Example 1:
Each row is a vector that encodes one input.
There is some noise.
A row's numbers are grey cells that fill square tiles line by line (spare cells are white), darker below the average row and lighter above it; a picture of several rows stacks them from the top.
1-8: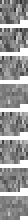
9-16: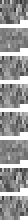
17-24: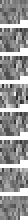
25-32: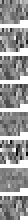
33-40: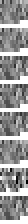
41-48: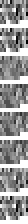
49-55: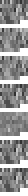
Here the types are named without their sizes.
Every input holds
a point on a line.
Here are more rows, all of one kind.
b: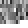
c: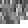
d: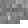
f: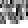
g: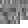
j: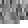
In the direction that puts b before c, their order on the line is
f, b, j, d, g, c.
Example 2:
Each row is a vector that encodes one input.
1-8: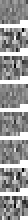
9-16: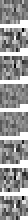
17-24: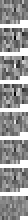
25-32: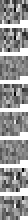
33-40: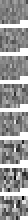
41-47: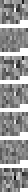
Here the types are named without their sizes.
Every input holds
a point on a line.
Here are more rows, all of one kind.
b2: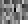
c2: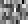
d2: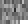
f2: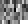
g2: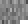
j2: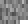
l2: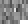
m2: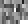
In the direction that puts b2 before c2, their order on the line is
f2, b2, d2, j2, g2, l2, m2, c2.
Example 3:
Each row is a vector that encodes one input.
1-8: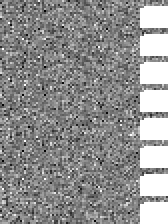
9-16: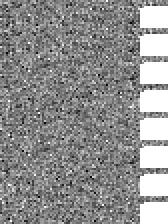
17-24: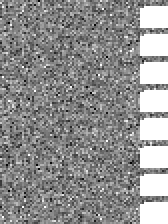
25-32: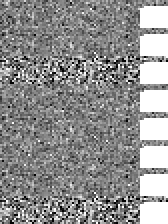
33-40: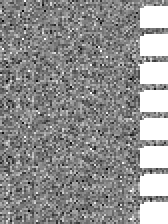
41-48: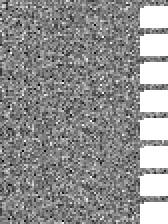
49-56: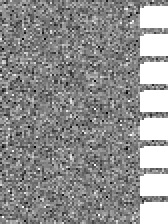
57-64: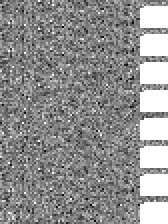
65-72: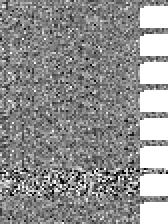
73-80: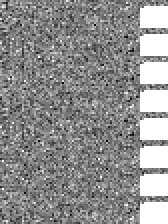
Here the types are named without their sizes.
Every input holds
either a fixed value, or four true/false values.
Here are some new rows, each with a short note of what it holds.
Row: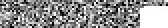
a fixed value
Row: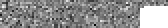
four true/false values
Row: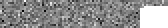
four true/false values
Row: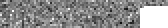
four true/false values
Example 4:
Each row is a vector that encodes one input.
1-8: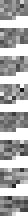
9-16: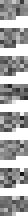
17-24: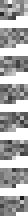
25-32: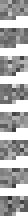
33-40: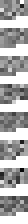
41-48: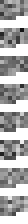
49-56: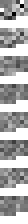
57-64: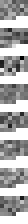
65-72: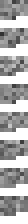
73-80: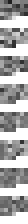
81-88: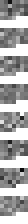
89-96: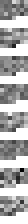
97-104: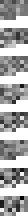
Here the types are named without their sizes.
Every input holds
four true/false values.
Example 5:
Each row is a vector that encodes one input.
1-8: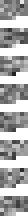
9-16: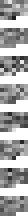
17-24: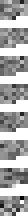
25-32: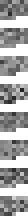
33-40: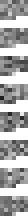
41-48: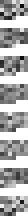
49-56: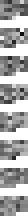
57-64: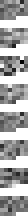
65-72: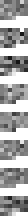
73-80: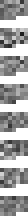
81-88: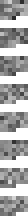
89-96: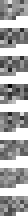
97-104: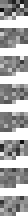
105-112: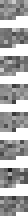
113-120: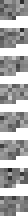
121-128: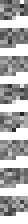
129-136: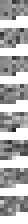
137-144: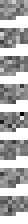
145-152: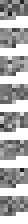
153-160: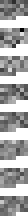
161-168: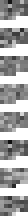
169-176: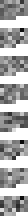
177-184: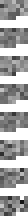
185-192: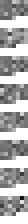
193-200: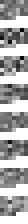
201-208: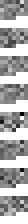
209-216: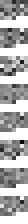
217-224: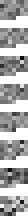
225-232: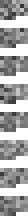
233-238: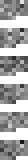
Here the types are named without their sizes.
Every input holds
four true/false values.
